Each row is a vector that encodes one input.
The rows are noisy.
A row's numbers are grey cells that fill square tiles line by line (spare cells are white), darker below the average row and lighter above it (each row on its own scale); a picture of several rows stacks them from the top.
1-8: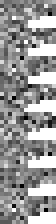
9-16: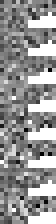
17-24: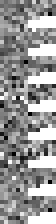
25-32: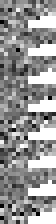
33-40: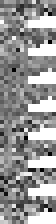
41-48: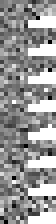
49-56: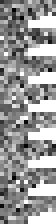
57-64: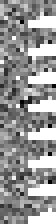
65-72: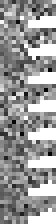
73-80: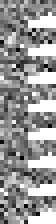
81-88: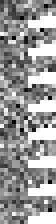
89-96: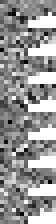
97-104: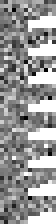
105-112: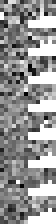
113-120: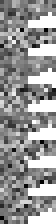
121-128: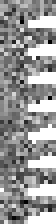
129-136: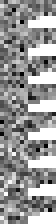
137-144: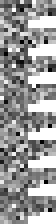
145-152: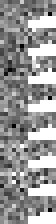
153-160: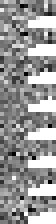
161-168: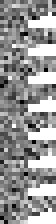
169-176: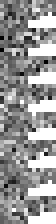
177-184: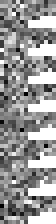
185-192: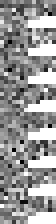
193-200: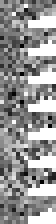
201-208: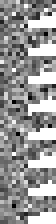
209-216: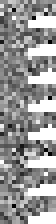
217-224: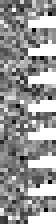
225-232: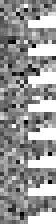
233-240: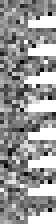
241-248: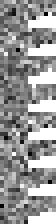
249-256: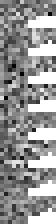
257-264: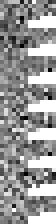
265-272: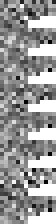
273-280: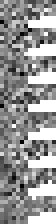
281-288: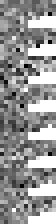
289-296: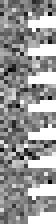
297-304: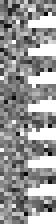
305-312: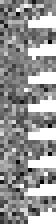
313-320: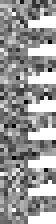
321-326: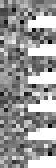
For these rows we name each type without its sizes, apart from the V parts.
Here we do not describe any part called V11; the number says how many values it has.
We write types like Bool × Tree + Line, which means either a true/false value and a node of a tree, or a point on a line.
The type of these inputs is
(Bool × V11 + Label) × (Line × Line + Unit).
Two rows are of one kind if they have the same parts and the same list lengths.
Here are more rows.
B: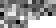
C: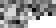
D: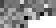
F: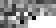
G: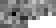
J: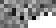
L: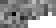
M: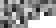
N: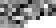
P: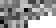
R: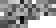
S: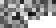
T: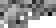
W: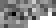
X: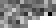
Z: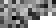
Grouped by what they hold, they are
B, C, T, X
D, N
F, G, J, L, M, R, W
P, S, Z

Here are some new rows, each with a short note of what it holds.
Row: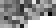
a label
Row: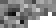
a label and a point on each of two lines
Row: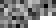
a point on each of two lines, a true/false value and a value of V11
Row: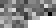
a label
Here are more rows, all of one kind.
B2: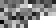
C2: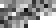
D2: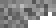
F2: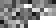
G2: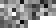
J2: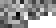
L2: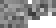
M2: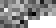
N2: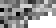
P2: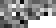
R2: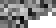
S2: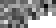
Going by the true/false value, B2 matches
C2, F2 and N2.
